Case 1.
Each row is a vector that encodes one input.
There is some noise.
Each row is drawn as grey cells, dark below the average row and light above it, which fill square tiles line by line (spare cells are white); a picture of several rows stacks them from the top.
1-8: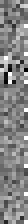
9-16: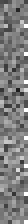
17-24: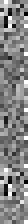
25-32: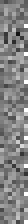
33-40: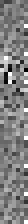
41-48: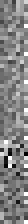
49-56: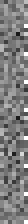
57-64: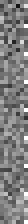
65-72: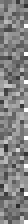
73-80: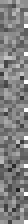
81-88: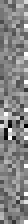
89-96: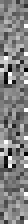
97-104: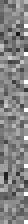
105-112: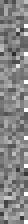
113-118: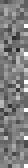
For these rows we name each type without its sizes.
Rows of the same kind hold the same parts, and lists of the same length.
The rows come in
3 kinds.
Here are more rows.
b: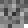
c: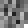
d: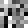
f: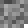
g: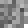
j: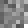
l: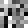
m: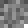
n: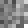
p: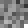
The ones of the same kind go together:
b, c, p
d, l
f, g, j, m, n

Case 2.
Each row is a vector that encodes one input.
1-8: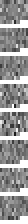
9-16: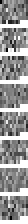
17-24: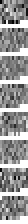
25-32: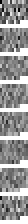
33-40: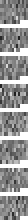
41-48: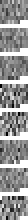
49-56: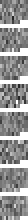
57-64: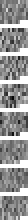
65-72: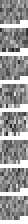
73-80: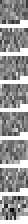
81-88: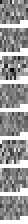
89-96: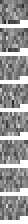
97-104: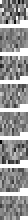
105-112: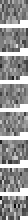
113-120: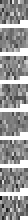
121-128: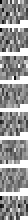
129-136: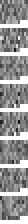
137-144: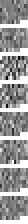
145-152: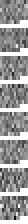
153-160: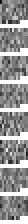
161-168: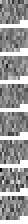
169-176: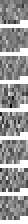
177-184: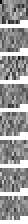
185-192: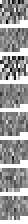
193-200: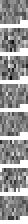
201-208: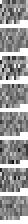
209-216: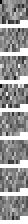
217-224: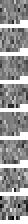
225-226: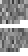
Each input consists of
a list of up to two points on a 6-point circle.
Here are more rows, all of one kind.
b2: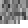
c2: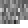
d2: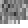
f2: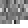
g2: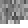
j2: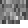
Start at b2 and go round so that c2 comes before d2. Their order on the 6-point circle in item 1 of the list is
b2, j2, c2, f2, g2, d2.
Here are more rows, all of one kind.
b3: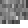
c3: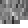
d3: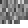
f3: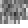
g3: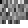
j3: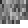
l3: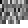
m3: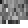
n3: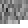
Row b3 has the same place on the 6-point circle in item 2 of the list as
f3, g3 and m3.
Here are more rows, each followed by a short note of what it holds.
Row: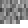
a list of one item
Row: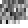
a list of one item
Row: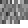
a list of two items
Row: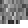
a list of one item
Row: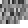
a list of one item
